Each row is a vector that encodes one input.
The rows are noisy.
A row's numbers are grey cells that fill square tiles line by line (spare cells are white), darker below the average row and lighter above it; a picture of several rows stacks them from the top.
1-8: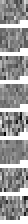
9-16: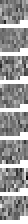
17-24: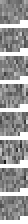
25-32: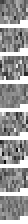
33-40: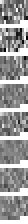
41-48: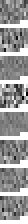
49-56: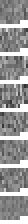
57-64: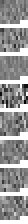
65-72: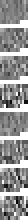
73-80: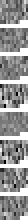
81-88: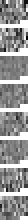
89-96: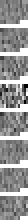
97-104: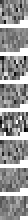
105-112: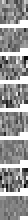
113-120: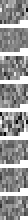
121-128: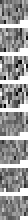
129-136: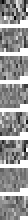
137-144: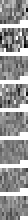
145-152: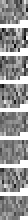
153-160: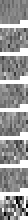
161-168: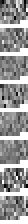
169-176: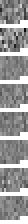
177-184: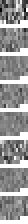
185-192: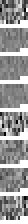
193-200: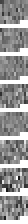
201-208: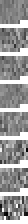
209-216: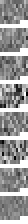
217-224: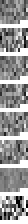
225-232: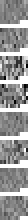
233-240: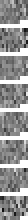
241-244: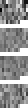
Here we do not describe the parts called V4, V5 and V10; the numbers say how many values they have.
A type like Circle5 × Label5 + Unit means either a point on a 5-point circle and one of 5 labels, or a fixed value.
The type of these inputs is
(Bool × Bool × Bool × Bool + Unit) × V10 + Line6 + Line7 + V4 × V5.
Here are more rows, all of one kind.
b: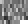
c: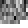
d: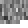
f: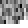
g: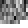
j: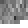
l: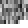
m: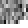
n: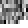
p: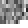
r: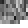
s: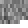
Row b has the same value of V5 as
c, g and s.
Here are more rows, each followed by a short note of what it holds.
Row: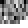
a point on a 7-point line
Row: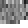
a point on a 6-point line
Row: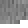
four true/false values and a value of V10
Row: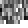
four true/false values and a value of V10
